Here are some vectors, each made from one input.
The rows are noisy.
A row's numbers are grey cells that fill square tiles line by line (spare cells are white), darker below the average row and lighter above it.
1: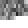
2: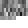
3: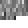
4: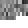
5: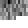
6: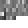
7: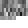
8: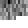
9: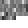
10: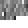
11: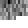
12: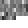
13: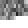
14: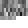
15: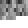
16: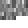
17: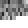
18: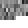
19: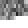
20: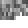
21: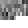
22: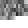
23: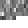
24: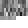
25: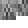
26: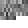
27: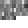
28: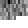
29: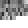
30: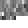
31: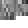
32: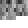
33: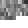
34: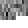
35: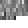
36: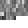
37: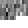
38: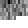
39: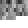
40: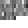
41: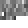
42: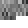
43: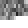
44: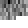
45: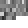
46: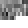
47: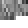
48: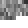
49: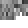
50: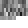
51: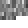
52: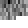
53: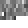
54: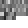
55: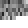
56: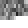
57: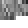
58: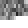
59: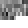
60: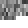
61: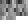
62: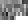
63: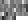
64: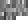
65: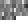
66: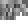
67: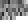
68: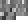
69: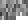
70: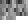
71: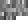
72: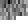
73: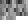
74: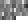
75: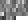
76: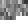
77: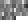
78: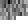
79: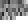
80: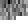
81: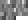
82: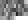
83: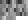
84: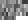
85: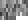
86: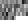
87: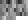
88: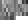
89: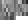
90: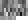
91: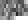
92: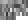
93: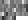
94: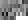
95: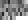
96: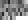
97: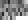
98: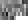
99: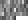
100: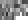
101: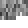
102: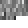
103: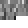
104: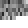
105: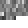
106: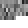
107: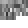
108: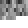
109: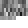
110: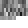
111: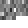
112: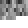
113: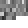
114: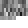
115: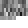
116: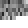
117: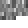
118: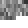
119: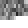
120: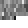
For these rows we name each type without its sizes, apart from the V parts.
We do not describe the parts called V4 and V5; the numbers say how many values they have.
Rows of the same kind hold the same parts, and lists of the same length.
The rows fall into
2 kinds.
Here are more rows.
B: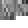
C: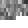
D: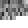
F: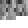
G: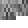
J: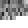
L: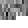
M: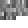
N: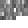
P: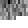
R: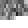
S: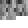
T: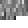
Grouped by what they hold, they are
B, C, G, L, M, N, T
D, F, J, P, R, S

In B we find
a label, a true/false value and a value of V4.
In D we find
a value of V5.
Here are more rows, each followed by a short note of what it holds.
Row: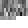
a value of V5
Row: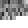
a value of V5
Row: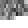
a value of V5
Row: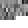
a label, a true/false value and a value of V4
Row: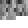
a value of V5
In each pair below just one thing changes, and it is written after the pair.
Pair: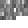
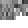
the true/false value
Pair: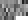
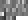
the true/false value
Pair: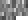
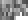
the true/false value
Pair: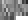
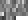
the true/false value
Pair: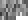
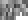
the value of V4
